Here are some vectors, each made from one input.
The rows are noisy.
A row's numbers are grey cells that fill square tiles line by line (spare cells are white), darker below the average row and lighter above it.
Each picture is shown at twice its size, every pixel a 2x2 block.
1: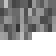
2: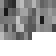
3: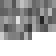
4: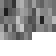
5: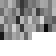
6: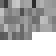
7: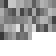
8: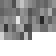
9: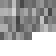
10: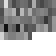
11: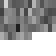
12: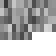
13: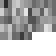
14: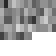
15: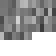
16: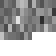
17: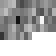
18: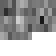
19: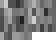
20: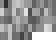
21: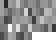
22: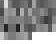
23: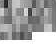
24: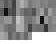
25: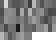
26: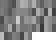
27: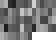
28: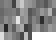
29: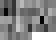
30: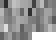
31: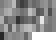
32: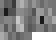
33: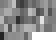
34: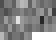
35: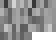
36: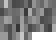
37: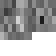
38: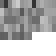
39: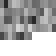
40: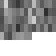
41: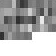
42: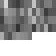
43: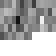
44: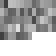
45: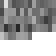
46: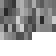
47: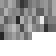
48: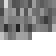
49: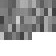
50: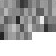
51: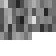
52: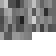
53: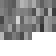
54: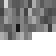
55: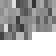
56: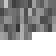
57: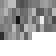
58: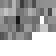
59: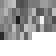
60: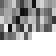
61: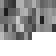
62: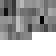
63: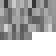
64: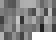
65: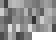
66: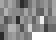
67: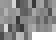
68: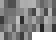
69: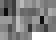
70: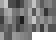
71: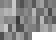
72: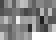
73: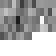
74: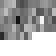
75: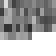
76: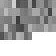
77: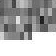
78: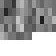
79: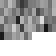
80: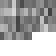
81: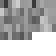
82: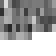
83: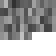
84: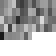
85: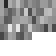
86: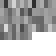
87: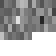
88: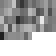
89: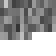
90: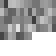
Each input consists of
a true/false value, together with either a point on a 6-point line, or a node of an 8-node tree.
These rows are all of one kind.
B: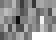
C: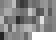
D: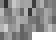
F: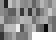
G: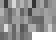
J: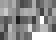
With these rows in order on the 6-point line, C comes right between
B and J.
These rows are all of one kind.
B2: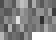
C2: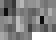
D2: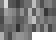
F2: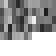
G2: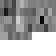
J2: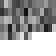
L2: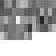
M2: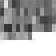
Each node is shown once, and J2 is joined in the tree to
B2 and G2.
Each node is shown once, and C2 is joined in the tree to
G2.
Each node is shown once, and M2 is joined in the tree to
L2.
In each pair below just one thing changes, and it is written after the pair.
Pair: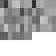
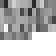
the place on the 6-point line
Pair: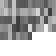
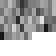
the place on the 6-point line
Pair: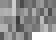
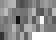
the place on the 6-point line
